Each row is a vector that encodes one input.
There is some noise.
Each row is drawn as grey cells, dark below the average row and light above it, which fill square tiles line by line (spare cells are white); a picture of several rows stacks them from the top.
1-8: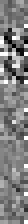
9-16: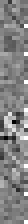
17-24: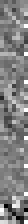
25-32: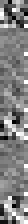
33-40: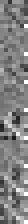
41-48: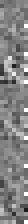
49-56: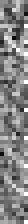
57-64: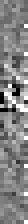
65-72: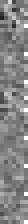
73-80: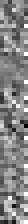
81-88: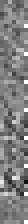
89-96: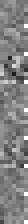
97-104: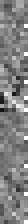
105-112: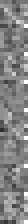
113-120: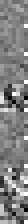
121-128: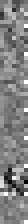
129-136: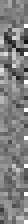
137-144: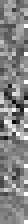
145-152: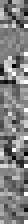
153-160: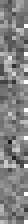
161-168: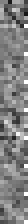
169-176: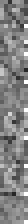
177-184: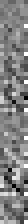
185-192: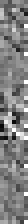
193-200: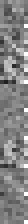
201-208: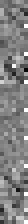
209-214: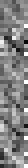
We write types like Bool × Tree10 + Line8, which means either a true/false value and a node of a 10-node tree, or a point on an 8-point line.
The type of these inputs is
Circle13 × (Label8 × (Tree16 + Unit) + Unit).
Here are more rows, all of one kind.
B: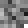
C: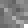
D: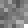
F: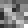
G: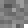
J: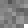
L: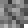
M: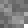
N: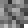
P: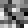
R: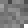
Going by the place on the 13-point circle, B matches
J and P.
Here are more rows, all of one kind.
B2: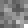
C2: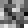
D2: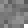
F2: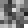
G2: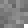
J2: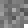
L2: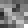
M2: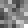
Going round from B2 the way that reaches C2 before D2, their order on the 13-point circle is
B2, J2, F2, M2, C2, G2, D2, L2.
